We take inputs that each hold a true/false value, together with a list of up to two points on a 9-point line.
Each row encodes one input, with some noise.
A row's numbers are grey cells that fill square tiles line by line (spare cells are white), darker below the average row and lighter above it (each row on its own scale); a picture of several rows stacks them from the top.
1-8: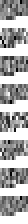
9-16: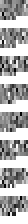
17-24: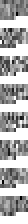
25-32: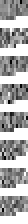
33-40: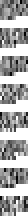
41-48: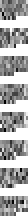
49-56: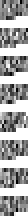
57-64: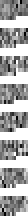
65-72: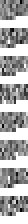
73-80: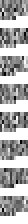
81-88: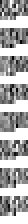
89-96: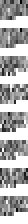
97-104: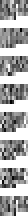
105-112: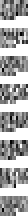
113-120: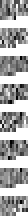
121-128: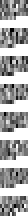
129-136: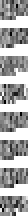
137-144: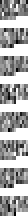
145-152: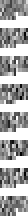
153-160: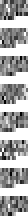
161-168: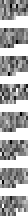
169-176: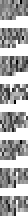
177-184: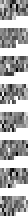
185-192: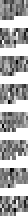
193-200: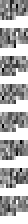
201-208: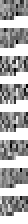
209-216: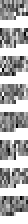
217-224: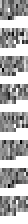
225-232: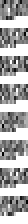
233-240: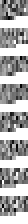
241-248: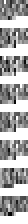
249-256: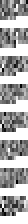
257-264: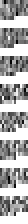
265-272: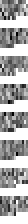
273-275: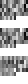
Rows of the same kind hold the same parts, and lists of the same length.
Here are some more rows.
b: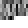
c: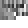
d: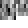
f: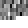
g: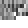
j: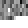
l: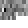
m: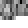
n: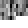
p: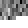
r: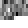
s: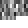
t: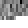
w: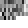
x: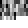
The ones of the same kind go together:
b, f, j, m, n, p, r, s, t, x
c, g
d, l, w

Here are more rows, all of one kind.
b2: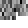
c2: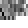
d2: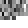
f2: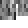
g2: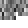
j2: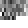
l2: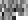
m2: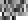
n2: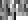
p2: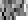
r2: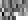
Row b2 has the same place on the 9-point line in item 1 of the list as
d2, f2 and n2.
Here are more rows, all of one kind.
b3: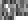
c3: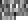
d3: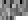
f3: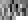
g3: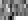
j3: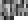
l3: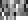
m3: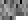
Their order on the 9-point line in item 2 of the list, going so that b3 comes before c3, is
b3, g3, c3, l3, j3, d3, f3, m3.
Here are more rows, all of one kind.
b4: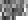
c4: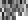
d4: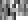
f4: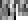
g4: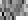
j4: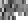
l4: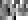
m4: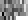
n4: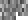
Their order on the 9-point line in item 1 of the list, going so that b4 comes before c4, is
d4, g4, m4, b4, c4, n4, f4, l4, j4.
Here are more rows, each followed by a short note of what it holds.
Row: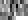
a true/false value, together with a list of two items
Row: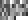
a true/false value, together with the empty list
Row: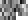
a true/false value, together with a list of one item
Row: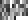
a true/false value, together with the empty list
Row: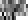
a true/false value, together with a list of one item
